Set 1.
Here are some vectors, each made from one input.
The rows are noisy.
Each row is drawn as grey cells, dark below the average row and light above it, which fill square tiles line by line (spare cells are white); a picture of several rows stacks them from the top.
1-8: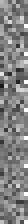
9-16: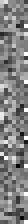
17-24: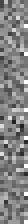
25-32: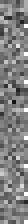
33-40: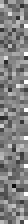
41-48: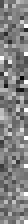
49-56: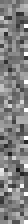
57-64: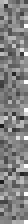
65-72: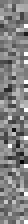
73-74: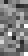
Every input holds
a node of a 15-node tree.
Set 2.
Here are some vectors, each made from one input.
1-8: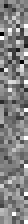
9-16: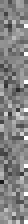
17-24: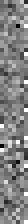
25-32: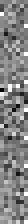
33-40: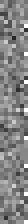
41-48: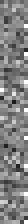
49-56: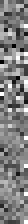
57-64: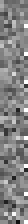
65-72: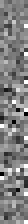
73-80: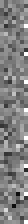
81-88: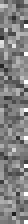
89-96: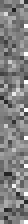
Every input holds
either a fixed value, or a node of a 12-node tree.
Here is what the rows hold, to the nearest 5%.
About 5% of them hold a fixed value. The rest hold a node of a 12-node tree.
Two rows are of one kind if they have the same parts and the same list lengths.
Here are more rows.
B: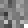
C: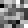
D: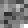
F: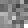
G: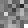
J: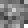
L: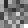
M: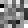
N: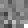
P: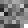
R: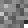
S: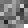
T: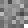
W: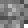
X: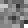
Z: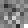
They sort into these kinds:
B, D, F, G, J, L, N, P, R, S, T, W, X, Z
C, M

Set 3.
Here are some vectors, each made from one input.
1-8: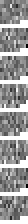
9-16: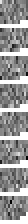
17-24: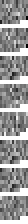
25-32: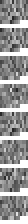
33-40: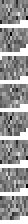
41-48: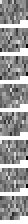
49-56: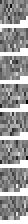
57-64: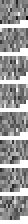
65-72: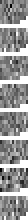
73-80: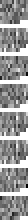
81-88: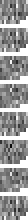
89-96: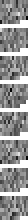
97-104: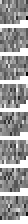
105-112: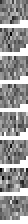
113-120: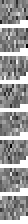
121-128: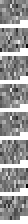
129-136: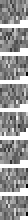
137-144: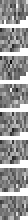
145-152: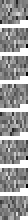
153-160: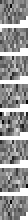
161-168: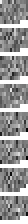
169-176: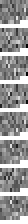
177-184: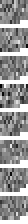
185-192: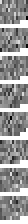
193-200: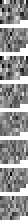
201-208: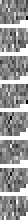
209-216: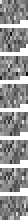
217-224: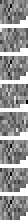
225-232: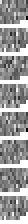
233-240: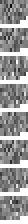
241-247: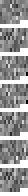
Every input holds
either a point on a 9-point circle, or a fixed value.
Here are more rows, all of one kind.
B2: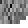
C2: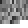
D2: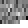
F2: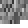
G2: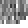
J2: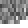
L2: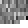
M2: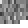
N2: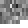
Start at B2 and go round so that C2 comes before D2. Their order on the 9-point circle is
B2, F2, C2, D2, L2, M2, N2, J2, G2.
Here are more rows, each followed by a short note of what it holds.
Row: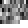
a fixed value
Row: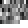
a fixed value
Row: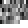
a fixed value
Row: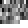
a fixed value
